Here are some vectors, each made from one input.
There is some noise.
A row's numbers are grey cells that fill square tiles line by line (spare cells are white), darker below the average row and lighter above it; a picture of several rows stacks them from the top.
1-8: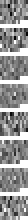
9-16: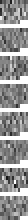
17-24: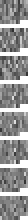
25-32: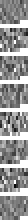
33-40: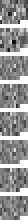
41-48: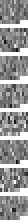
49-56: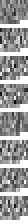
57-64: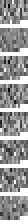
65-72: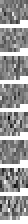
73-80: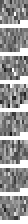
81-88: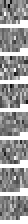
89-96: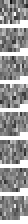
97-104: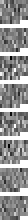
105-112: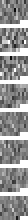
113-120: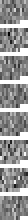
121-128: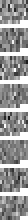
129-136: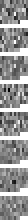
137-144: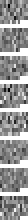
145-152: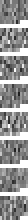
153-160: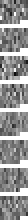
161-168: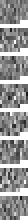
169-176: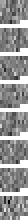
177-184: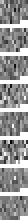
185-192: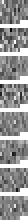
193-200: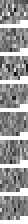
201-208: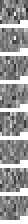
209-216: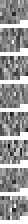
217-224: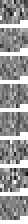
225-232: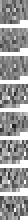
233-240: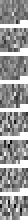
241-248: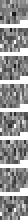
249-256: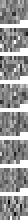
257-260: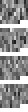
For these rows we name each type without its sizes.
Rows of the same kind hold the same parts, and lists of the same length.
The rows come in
4 kinds.
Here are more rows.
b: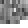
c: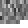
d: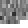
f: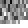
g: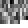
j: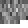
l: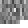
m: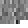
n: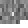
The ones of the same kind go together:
b, l, m, n
c, d
f
g, j

